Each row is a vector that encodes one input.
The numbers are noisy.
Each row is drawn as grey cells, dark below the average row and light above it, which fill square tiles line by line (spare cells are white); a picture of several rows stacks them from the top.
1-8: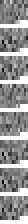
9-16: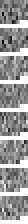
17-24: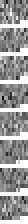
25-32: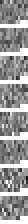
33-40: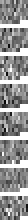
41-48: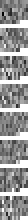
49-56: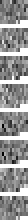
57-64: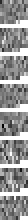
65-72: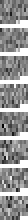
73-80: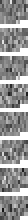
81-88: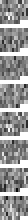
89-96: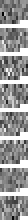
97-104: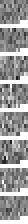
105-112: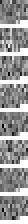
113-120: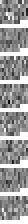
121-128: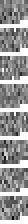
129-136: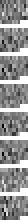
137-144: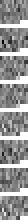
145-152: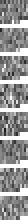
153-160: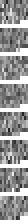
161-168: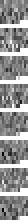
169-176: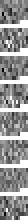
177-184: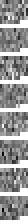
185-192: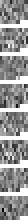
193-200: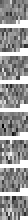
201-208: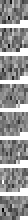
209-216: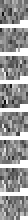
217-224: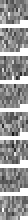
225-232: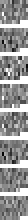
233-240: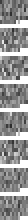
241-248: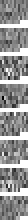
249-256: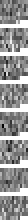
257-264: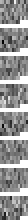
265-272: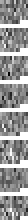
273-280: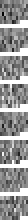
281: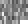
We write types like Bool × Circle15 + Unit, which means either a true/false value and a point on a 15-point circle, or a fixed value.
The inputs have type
(Bool × Circle11 + Line6) × (Circle5 + Unit).
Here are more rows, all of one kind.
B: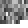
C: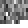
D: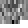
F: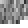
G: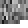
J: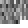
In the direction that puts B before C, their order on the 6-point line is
F, B, G, C, J, D.
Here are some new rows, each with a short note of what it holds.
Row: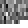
a point on a 5-point circle and a point on a 6-point line
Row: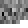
a point on a 6-point line
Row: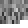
a point on a 6-point line
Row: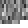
a point on a 5-point circle, a point on an 11-point circle and a true/false value
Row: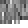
a point on a 5-point circle, a point on an 11-point circle and a true/false value
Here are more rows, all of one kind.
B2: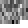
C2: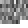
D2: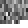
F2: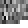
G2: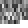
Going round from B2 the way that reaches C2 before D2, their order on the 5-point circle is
B2, C2, F2, D2, G2.
